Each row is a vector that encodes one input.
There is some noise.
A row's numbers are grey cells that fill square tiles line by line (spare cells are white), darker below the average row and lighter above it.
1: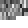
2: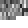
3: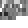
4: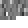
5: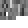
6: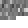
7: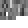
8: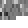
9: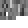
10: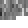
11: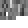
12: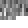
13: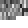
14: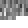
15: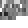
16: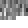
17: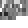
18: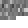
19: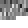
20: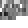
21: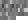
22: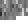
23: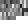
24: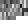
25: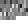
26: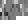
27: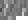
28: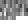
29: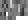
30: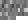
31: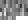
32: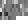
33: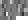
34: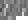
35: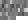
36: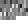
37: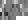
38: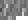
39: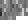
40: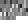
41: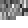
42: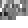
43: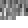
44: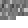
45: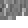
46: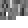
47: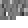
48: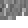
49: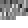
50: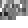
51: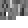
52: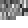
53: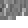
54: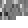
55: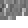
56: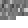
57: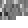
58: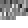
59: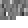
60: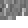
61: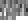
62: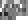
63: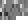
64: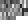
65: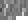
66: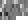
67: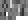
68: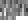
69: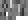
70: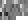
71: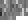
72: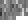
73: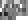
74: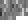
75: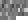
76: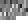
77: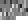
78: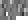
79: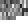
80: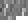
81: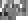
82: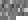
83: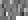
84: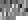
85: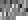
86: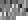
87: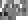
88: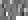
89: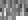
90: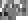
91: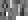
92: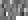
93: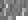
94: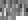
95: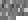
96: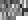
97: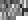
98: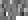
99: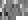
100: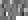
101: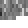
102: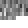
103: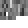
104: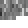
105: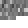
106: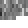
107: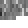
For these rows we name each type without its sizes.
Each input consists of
a node of a tree.
